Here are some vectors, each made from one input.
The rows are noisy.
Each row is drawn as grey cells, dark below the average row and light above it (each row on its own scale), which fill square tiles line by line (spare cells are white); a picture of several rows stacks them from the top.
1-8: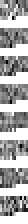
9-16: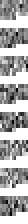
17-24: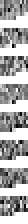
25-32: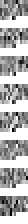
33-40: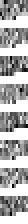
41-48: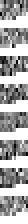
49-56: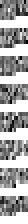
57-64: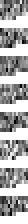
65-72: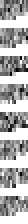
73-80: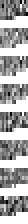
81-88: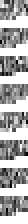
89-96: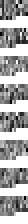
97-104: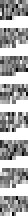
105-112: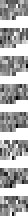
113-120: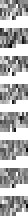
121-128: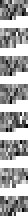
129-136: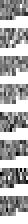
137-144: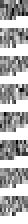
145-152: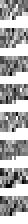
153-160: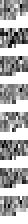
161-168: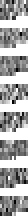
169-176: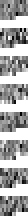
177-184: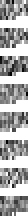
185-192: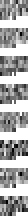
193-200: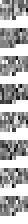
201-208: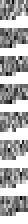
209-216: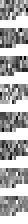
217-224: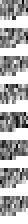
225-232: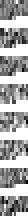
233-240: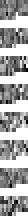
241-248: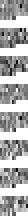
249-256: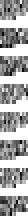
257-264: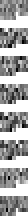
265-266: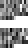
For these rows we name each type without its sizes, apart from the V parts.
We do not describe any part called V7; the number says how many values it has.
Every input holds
a true/false value, together with either a point on a line, or a value of V7.
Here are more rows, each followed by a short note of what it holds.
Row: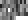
a true/false value and a value of V7
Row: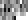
a point on a line and a true/false value
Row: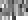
a point on a line and a true/false value
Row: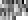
a point on a line and a true/false value
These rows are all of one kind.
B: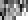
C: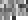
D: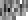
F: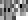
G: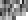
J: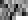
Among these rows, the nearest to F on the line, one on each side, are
D and J.
